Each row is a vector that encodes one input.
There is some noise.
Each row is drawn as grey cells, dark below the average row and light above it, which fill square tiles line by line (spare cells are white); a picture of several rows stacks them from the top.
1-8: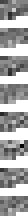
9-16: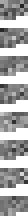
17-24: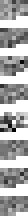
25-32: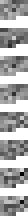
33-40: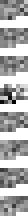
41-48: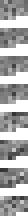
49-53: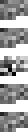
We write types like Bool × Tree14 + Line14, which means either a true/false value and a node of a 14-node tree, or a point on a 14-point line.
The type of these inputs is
List2(Line4).
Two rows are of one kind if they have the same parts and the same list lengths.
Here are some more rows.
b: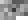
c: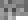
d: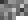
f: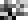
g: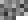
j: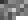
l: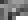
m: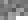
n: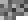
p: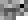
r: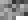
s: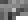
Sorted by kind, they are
b, c, g, m, n, p, r
d, j, l, s
f

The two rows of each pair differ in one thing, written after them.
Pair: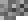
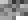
the place on the 4-point line in item 1 of the list
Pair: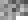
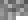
the place on the 4-point line in item 1 of the list
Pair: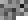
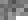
the place on the 4-point line in item 1 of the list
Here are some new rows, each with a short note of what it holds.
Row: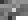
a list of one item
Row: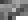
a list of one item
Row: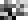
the empty list
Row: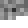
a list of two items
